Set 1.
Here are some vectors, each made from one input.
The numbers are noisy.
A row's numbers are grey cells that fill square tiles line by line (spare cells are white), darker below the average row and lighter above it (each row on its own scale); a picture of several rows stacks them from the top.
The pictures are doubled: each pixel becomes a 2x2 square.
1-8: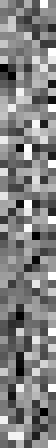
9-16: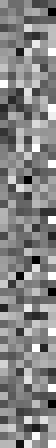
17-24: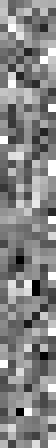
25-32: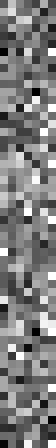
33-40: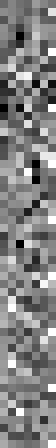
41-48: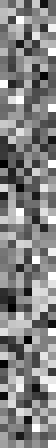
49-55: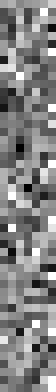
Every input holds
one of 10 labels.
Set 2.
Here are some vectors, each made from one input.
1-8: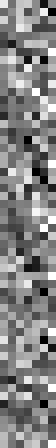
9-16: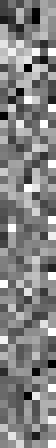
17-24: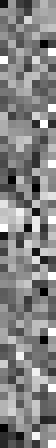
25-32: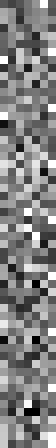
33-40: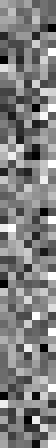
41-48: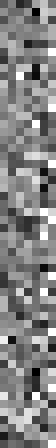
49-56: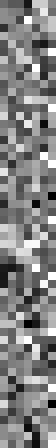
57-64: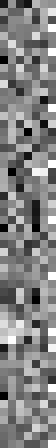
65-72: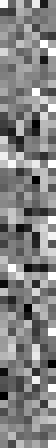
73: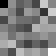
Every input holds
four true/false values.
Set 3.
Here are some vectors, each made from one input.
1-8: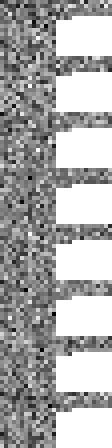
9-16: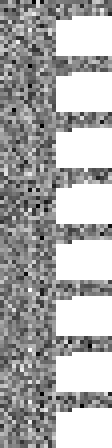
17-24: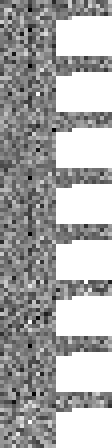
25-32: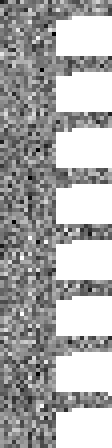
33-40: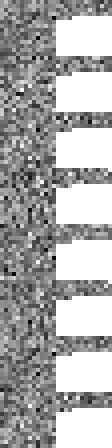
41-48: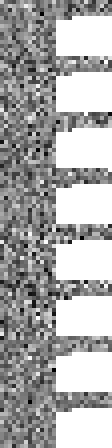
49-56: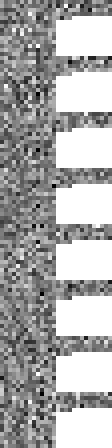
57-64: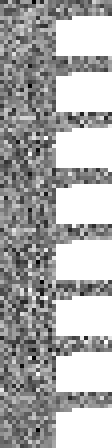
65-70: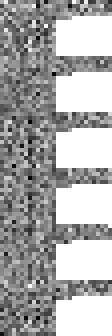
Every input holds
a point on a 12-point line.
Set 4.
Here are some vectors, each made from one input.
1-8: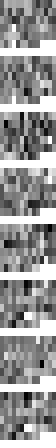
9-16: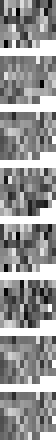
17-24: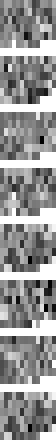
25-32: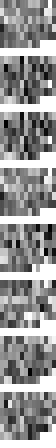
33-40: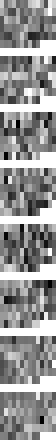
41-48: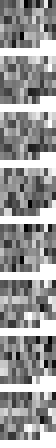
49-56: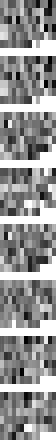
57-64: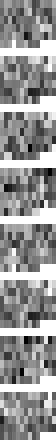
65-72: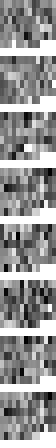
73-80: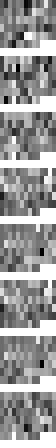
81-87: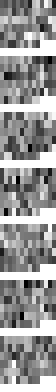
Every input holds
a point on a 15-point circle.
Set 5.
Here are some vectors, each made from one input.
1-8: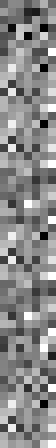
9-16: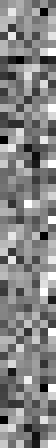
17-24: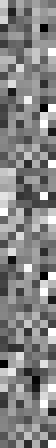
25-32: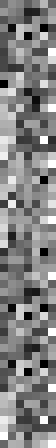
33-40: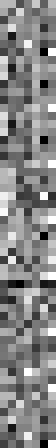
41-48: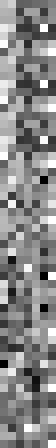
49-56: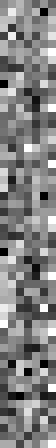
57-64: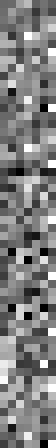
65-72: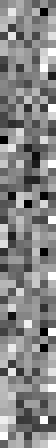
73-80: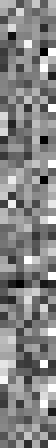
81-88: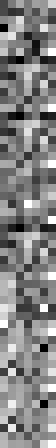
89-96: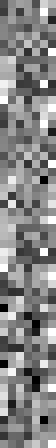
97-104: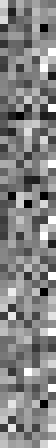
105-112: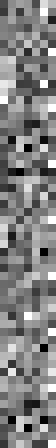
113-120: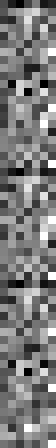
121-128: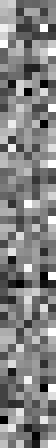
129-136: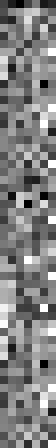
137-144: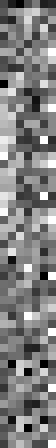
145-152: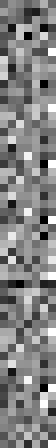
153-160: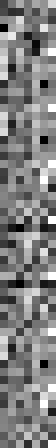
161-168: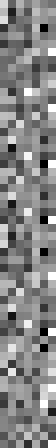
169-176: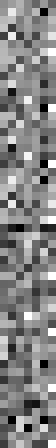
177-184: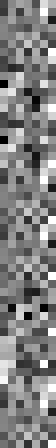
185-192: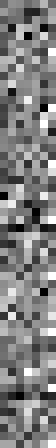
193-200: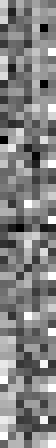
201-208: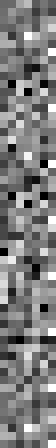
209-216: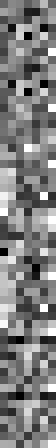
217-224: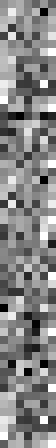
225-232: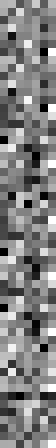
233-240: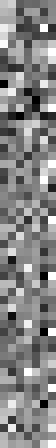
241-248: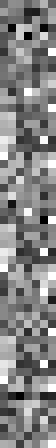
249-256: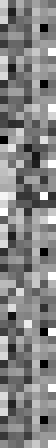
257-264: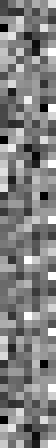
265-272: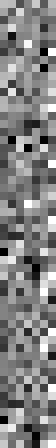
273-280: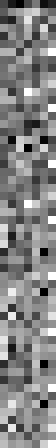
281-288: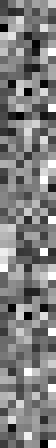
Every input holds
one of 9 labels.
